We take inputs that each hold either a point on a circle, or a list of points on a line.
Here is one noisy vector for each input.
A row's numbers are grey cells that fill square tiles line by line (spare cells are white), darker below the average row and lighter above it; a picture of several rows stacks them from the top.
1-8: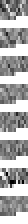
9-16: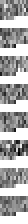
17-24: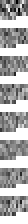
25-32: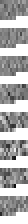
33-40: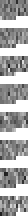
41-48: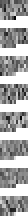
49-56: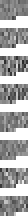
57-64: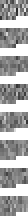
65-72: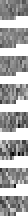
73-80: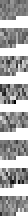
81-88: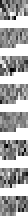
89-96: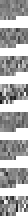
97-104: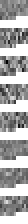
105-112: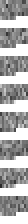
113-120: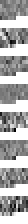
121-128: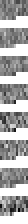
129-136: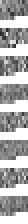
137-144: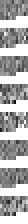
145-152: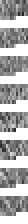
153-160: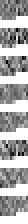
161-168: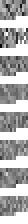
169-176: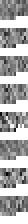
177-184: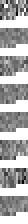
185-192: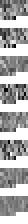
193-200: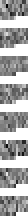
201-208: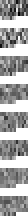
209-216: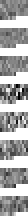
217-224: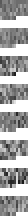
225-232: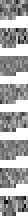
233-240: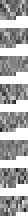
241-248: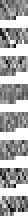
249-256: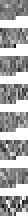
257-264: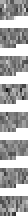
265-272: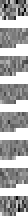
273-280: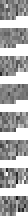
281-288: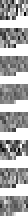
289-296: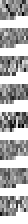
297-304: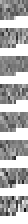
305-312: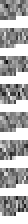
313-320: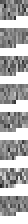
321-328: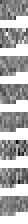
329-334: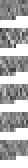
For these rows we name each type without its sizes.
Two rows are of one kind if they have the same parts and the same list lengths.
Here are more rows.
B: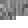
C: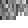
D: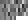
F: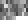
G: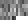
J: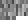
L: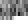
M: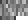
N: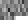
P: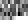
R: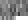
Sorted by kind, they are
B, C, D, M
F, J, L, R
G, N
P

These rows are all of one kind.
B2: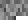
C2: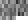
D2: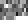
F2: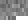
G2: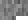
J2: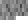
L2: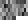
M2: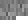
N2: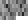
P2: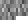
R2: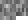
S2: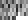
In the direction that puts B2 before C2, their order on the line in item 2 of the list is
P2, G2, M2, R2, F2, B2, D2, J2, N2, C2, S2, L2.
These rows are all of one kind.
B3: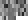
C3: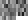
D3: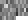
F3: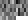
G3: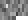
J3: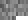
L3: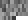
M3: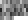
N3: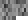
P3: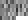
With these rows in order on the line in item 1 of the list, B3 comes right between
M3 and P3.
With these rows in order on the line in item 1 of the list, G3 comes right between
D3 and L3.
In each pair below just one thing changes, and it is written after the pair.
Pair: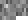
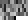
the place on the line in item 2 of the list
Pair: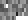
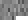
the place on the line in item 2 of the list
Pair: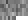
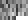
the place on the line in item 2 of the list
